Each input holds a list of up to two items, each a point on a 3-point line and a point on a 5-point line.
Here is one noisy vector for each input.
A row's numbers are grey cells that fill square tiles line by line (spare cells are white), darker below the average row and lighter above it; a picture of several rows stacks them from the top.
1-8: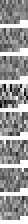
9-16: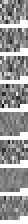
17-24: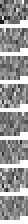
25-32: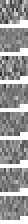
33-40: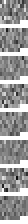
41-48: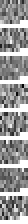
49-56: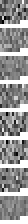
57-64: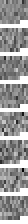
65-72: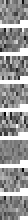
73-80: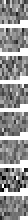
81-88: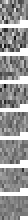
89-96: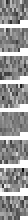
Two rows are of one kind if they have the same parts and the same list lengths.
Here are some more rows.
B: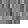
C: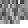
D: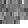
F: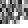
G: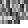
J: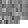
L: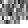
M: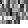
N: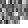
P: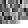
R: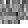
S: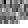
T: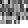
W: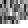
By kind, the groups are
B, D, G, J, M, N, S, W
C, P, T
F, L, R

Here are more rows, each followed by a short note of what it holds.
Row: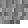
a list of two items
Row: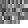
the empty list
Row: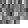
a list of two items
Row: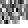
a list of one item
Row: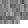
a list of one item
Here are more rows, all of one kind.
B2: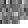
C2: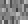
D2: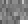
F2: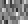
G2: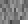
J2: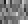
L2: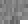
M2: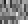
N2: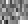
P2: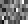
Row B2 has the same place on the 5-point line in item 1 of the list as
F2, J2 and M2.
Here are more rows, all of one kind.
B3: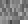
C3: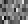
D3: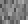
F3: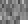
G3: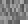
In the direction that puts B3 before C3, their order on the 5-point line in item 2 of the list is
G3, F3, B3, D3, C3.
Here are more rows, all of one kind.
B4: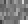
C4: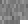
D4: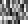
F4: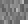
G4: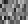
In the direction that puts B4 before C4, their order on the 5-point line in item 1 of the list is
F4, B4, G4, C4, D4.
